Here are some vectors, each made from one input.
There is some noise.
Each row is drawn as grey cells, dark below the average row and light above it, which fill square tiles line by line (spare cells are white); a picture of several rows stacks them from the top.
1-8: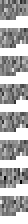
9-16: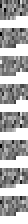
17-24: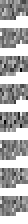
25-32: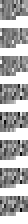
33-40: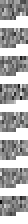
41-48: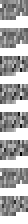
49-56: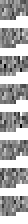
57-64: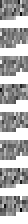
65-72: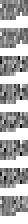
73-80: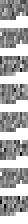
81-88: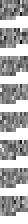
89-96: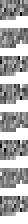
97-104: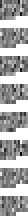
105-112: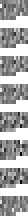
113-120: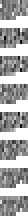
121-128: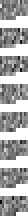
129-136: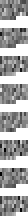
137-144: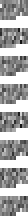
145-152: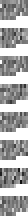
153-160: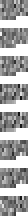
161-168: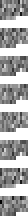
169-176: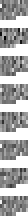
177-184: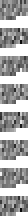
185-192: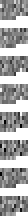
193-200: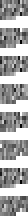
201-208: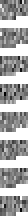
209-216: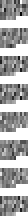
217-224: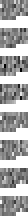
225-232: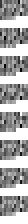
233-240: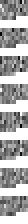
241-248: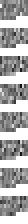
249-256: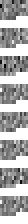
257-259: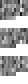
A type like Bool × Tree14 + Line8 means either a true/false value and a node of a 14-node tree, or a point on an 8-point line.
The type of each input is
Line10 + List2(Line8).
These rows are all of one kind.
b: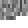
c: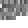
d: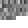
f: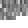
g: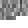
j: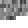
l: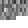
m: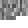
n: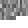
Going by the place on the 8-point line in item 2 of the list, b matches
g, j and m.
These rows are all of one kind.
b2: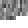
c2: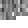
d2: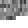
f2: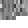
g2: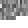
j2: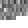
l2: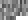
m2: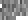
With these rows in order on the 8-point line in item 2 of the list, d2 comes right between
b2 and l2.
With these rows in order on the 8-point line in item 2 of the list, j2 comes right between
c2 and m2.
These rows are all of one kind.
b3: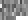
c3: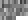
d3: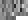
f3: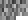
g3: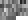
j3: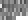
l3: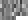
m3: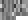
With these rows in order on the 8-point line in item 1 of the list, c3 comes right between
g3 and j3.
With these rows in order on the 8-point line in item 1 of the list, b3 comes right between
j3 and l3.
